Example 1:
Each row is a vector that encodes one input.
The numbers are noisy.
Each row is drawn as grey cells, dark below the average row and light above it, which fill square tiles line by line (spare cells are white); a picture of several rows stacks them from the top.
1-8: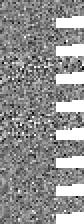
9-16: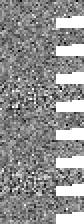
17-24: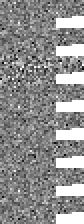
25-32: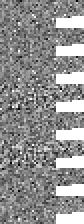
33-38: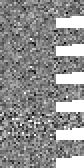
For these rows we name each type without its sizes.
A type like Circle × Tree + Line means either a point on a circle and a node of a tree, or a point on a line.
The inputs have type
Bool × Bool × Bool + Label.
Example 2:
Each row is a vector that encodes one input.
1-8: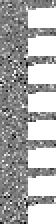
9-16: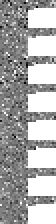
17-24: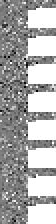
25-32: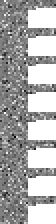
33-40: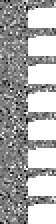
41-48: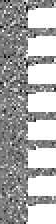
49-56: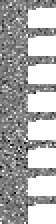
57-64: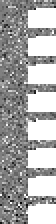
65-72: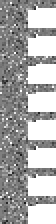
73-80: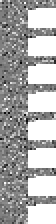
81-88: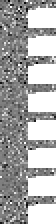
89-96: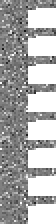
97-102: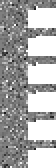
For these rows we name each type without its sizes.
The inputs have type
(Bool × Bool × Bool + Unit) × Label.
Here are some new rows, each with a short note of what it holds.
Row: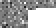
a label and three true/false values
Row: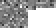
a label and three true/false values
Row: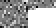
a label
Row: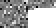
a label
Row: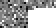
a label
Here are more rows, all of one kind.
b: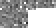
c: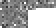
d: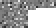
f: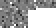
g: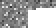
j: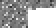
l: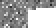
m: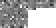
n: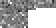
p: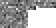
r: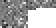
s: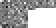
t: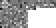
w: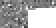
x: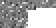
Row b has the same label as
c, d, s and w.
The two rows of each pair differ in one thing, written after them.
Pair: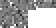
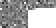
the label
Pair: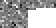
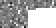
the label
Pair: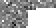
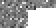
the label
